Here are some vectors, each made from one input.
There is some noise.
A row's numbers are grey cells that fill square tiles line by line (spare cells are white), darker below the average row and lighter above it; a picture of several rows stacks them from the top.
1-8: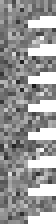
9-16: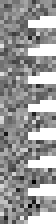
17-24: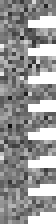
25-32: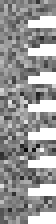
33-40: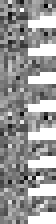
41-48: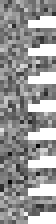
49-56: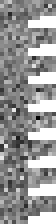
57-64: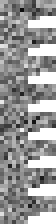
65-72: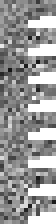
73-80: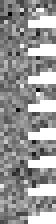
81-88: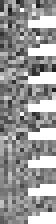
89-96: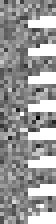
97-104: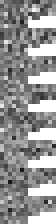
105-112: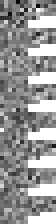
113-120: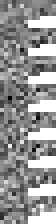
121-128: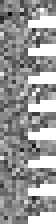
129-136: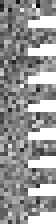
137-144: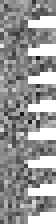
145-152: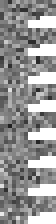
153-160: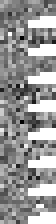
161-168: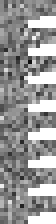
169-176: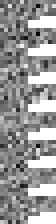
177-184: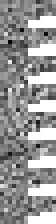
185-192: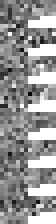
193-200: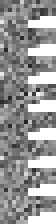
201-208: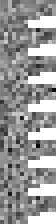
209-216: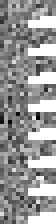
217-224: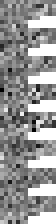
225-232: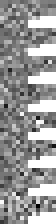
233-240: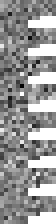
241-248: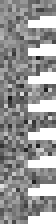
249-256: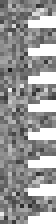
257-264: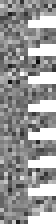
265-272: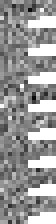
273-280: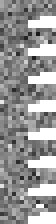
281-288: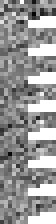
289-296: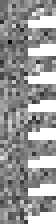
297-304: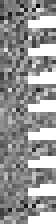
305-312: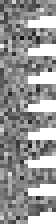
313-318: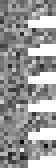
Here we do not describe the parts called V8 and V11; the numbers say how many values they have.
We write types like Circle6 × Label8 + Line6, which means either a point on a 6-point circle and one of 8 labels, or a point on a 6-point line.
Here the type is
(Bool × Bool × Bool × Bool + Label6 × Label6 × V11) × V8.
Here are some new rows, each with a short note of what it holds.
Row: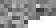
four true/false values and a value of V8
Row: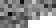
four true/false values and a value of V8
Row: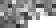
two labels (each one of 6), a value of V8 and a value of V11
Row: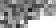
two labels (each one of 6), a value of V8 and a value of V11
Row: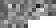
two labels (each one of 6), a value of V8 and a value of V11
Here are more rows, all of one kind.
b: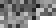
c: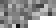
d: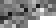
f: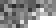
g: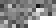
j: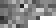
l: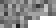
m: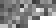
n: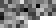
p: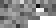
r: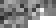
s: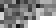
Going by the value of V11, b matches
d, g, n and p.
